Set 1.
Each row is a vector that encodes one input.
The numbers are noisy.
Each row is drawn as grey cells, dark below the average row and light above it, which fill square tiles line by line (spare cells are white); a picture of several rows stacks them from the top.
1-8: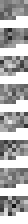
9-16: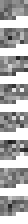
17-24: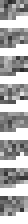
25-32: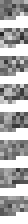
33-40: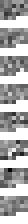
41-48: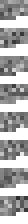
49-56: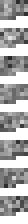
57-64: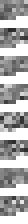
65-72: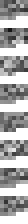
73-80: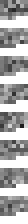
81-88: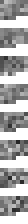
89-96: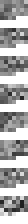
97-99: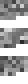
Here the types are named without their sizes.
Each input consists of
a point on a line.
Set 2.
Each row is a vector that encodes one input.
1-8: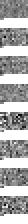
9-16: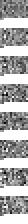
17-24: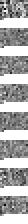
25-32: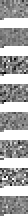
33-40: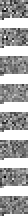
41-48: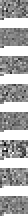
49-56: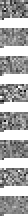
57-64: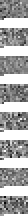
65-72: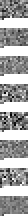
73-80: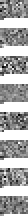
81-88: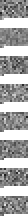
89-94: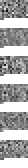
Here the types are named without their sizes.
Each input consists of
a node of a tree.
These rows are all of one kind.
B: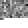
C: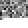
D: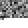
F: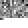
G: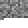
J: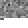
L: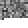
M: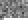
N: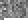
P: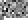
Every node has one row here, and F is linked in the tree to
N.
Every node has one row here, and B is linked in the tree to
D and N.
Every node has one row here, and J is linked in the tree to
D and L.
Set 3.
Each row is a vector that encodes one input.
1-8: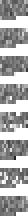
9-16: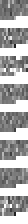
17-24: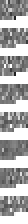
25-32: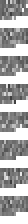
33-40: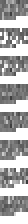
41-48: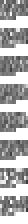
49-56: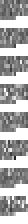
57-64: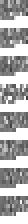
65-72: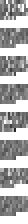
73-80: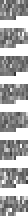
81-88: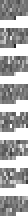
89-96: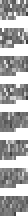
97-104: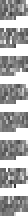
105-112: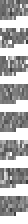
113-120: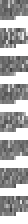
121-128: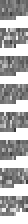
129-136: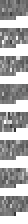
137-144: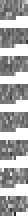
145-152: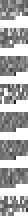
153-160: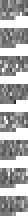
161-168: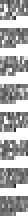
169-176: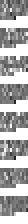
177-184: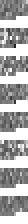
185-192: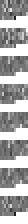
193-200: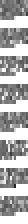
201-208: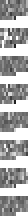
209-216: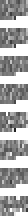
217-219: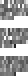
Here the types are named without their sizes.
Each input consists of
a label.
